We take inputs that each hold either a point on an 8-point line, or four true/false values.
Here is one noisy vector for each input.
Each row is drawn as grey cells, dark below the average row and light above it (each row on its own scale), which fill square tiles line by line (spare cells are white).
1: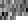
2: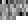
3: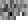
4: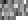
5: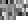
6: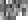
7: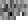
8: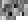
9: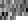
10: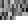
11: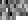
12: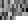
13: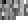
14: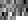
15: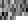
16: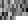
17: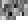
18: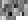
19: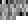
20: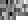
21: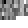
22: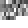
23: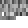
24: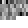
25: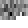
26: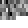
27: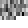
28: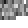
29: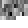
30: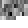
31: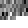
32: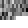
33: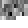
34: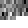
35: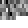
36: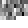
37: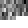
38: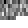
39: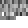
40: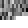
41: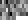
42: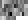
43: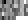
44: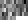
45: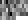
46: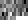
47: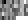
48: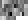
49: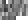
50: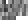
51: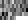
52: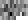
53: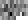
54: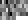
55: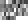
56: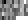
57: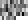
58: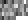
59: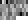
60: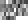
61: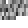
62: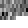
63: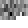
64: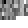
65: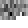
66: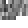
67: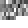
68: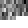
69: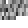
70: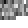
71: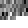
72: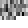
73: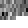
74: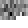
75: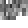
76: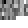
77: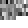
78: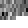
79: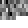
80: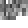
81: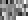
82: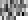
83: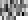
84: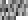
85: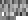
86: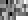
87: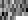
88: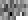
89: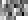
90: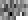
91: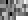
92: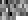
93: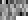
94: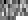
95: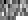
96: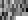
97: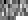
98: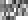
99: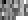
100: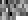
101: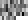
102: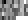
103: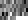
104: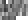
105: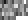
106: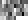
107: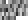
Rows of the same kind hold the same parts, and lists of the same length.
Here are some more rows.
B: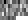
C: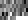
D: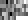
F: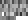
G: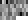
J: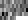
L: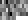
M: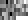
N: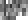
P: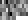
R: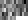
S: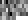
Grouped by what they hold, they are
B, D, F, G, L, M, N, P, S
C, J, R

